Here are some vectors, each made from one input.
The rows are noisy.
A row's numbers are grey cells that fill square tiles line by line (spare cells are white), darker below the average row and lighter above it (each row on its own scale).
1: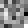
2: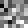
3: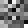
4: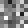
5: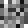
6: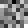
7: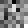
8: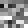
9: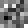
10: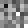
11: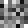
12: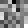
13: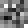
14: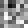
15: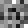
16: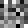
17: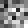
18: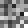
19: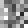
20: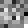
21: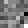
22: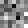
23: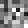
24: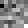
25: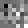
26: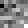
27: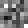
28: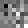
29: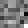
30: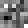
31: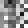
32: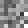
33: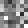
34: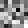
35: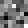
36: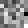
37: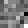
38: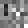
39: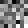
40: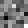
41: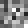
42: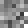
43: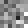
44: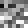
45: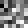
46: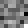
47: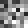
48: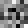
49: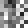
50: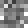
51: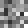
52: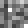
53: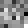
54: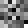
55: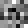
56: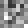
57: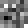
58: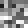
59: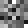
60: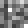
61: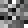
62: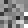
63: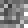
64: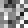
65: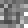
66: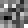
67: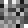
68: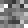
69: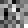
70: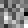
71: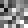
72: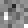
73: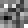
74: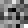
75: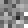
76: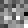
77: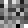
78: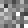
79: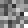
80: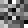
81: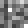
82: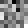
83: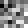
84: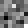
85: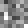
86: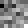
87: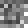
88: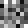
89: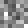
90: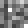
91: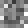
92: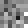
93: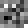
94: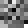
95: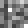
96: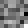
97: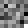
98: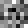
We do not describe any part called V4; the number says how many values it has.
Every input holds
a list of up to two items, each a true/false value and a value of V4.
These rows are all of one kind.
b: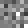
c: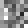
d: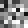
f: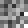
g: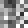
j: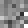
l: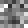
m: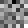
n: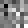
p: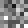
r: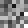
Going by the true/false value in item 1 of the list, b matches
d, m and n.
